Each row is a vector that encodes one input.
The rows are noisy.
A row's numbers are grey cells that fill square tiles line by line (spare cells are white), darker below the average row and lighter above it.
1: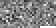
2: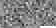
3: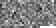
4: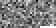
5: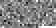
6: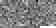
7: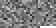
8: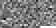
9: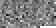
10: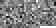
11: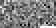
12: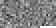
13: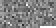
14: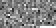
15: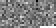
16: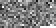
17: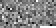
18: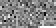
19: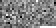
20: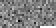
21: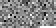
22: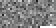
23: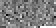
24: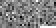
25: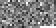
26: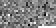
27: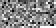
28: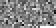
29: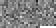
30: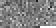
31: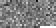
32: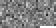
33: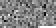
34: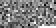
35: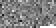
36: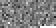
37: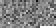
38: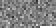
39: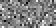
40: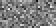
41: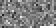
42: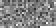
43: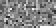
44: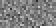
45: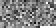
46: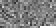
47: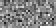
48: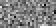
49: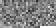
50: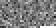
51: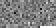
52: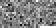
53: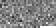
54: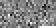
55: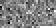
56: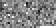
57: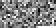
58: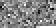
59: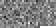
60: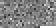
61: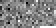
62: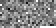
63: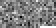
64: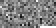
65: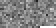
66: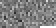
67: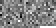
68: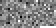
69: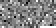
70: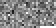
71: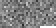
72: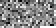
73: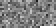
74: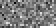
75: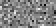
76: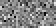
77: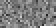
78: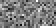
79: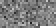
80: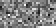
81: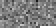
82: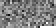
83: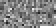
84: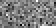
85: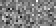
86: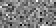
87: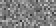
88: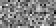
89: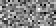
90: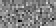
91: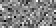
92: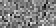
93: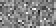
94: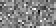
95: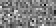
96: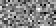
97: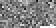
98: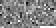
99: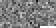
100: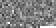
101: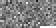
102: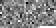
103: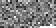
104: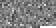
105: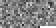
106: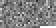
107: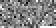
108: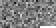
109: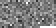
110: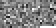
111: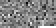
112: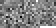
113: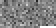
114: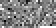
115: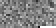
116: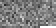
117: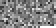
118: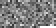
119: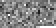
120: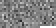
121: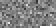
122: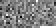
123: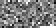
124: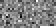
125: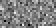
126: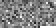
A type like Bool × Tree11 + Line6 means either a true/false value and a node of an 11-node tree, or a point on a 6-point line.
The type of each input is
(Bool × Bool × Bool + Label6) × Label6 × Label6.
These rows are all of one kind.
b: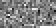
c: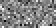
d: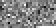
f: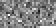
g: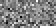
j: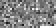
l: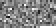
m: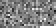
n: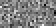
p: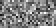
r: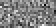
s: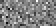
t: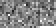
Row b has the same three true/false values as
j, l and m.
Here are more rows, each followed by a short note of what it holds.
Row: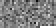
three labels (each one of 6)
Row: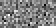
two labels (each one of 6) and three true/false values
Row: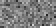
three labels (each one of 6)
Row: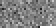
three labels (each one of 6)
